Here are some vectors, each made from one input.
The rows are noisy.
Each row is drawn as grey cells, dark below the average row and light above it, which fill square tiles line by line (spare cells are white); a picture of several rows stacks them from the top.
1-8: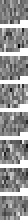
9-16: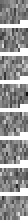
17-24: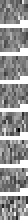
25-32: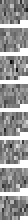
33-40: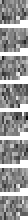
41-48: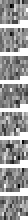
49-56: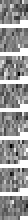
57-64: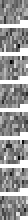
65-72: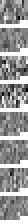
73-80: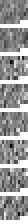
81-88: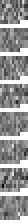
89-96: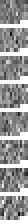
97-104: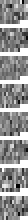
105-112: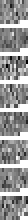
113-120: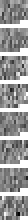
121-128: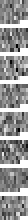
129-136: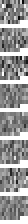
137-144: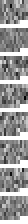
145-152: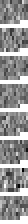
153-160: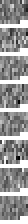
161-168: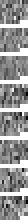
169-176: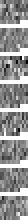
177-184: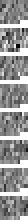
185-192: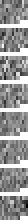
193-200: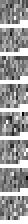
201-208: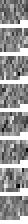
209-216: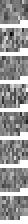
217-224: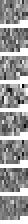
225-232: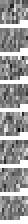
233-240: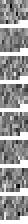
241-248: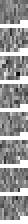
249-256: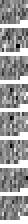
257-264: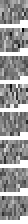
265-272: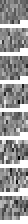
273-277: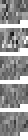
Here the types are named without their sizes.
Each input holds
a point on a line and a true/false value.
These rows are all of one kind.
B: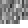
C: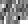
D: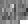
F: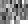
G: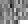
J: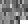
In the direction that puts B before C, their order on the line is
F, G, B, D, C, J.
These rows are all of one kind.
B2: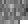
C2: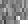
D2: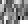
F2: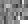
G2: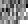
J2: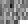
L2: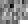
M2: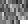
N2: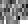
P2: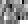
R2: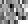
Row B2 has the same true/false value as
C2, F2 and M2.
